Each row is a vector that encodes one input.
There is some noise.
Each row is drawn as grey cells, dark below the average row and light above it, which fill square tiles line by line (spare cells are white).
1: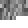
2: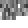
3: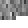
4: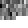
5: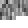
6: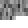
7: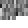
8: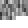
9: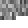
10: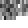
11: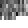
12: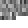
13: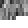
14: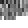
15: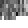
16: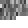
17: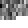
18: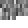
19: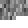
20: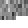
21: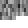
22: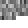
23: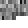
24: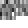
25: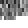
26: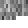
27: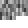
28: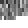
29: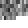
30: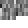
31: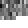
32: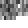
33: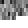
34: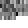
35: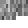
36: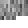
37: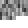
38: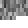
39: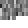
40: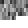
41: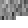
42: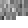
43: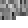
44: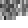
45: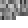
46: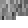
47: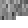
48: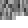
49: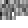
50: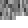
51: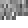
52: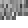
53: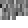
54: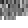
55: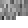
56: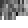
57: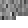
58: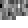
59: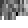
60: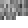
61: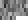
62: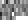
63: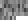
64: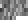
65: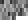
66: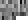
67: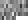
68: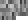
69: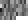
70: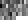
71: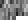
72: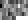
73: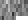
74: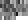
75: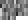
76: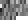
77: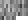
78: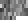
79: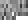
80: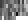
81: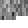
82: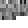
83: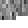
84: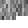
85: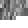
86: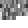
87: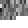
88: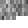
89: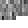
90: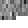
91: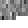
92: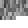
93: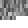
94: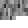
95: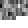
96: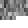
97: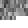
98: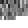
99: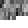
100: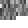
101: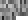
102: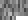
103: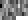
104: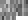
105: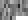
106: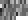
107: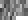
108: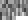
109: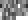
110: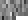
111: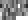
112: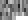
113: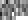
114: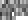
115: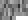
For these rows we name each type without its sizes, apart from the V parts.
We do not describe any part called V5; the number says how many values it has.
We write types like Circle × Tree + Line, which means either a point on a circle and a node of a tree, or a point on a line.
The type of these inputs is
Bool × (Line + V5).
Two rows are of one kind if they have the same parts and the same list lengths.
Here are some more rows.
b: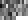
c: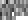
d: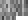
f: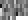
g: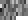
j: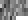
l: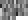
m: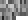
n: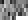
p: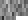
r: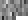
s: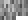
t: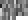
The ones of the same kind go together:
b, f, l, n, t
c, d, g, j, m, p, r, s

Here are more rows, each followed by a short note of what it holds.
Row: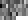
a true/false value and a value of V5
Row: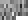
a point on a line and a true/false value
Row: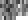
a true/false value and a value of V5
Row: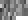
a point on a line and a true/false value
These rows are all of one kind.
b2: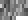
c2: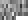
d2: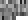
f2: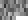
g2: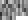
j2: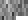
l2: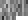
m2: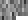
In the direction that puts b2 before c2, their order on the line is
d2, b2, f2, m2, j2, l2, g2, c2.
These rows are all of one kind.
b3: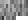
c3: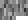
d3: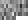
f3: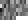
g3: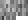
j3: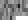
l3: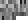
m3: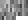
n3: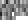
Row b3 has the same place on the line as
g3 and m3.
